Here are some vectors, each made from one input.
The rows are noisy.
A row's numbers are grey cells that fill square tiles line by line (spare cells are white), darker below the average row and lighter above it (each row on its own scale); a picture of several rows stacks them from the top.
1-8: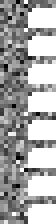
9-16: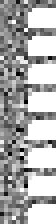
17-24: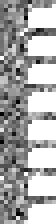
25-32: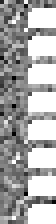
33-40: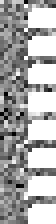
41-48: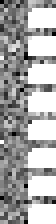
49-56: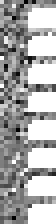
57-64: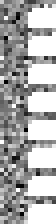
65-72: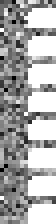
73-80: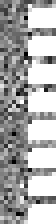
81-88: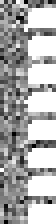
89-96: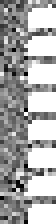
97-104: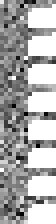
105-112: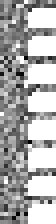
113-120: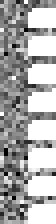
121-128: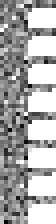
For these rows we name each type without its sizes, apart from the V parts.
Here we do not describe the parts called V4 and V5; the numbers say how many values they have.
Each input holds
a value of V4, together with either a point on a line, or three true/false values and a value of V5.
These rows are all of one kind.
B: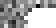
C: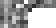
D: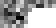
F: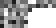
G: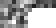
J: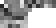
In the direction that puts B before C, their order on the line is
J, B, C, F, G, D.
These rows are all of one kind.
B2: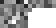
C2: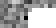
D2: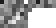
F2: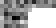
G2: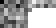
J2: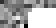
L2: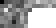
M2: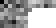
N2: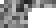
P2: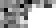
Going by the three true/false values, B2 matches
C2 and G2.
